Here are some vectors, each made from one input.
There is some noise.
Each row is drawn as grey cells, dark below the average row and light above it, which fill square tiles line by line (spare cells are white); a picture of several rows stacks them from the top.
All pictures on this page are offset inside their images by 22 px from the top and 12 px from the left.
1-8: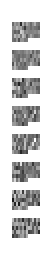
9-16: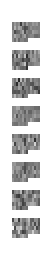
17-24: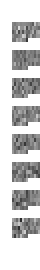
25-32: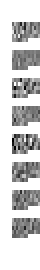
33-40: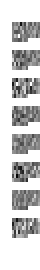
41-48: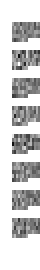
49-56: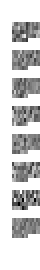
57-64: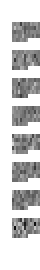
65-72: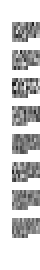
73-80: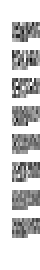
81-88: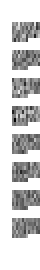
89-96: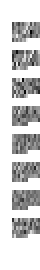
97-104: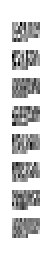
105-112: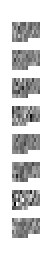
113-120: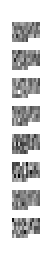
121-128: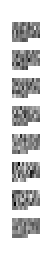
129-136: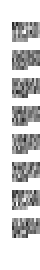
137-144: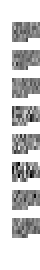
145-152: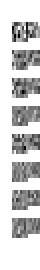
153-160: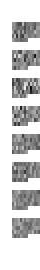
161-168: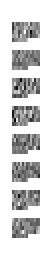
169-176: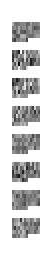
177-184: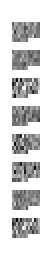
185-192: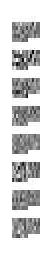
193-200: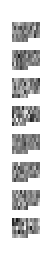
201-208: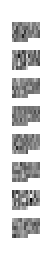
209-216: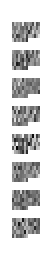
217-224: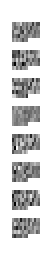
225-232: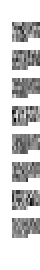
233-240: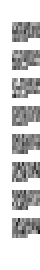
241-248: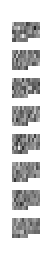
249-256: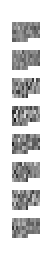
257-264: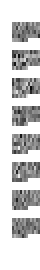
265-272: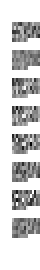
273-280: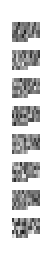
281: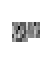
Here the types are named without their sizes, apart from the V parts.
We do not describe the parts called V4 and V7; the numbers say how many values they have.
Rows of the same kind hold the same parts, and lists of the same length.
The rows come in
3 kinds.
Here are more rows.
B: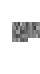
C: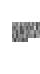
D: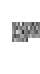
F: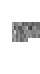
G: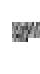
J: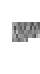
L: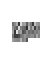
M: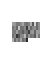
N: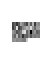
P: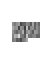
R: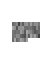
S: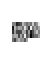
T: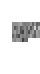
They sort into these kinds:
B, D, F, J, L, P
C, G, M, R, T
N, S

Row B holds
a point on a circle, a node of a tree and a value of V7.
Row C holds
a point on a line, a node of a tree and a value of V7.
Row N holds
a value of V4.
